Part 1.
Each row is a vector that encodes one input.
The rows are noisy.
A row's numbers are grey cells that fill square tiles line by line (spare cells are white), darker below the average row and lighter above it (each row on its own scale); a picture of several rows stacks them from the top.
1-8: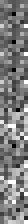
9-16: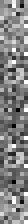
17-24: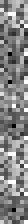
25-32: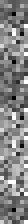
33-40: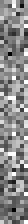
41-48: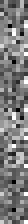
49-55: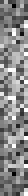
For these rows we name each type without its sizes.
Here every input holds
a point on a line.
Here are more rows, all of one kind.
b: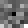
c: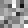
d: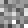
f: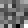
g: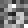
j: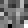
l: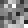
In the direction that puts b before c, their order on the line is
j, f, b, g, l, c, d.
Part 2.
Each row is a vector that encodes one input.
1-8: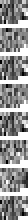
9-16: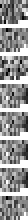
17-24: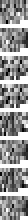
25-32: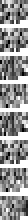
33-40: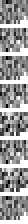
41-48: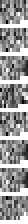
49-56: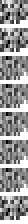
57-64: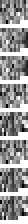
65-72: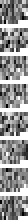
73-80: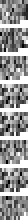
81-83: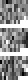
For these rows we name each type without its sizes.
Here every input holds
a label.
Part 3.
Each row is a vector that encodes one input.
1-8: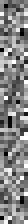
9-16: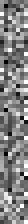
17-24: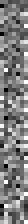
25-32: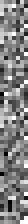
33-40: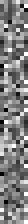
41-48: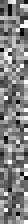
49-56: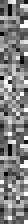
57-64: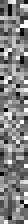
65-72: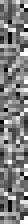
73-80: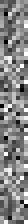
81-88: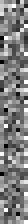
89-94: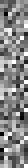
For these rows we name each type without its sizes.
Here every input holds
a label.
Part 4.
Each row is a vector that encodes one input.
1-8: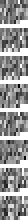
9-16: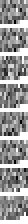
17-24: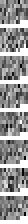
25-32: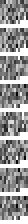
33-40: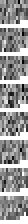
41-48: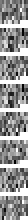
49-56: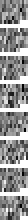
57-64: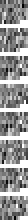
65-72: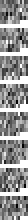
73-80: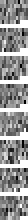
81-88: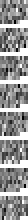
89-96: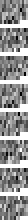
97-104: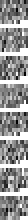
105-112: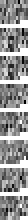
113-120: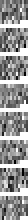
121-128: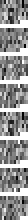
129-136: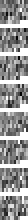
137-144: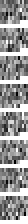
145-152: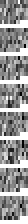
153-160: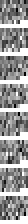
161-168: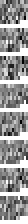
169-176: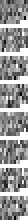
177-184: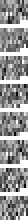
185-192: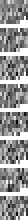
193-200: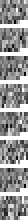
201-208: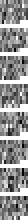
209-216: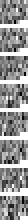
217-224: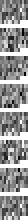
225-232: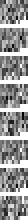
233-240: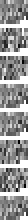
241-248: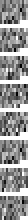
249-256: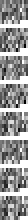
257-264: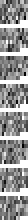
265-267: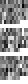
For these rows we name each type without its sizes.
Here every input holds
four true/false values.
